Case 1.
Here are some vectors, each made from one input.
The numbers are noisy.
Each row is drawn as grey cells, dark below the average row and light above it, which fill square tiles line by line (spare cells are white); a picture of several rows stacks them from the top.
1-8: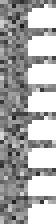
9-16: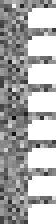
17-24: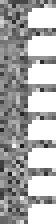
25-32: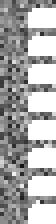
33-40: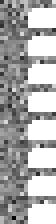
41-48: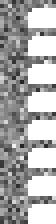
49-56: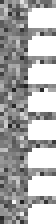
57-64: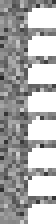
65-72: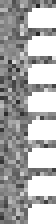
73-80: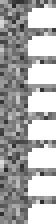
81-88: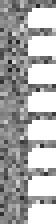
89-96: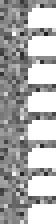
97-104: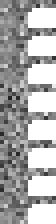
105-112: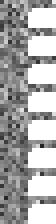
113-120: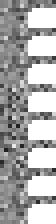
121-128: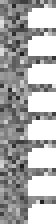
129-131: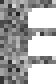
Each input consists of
a point on a 9-point circle.
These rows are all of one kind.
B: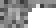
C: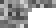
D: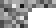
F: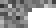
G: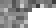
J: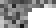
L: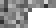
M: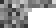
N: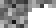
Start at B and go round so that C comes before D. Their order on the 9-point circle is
B, N, J, F, G, C, M, D, L.
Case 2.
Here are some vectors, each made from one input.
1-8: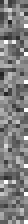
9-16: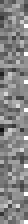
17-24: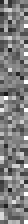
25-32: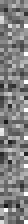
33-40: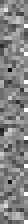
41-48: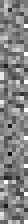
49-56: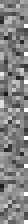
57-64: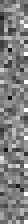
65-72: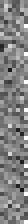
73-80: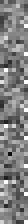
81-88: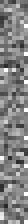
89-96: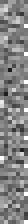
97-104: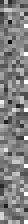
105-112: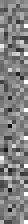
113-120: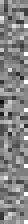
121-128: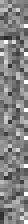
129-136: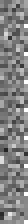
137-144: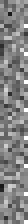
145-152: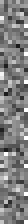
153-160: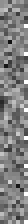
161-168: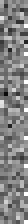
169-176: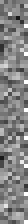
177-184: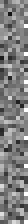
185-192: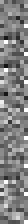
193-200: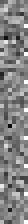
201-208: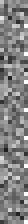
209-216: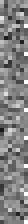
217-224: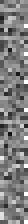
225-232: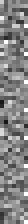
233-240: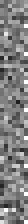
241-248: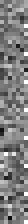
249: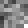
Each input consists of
a node of a 14-node tree.
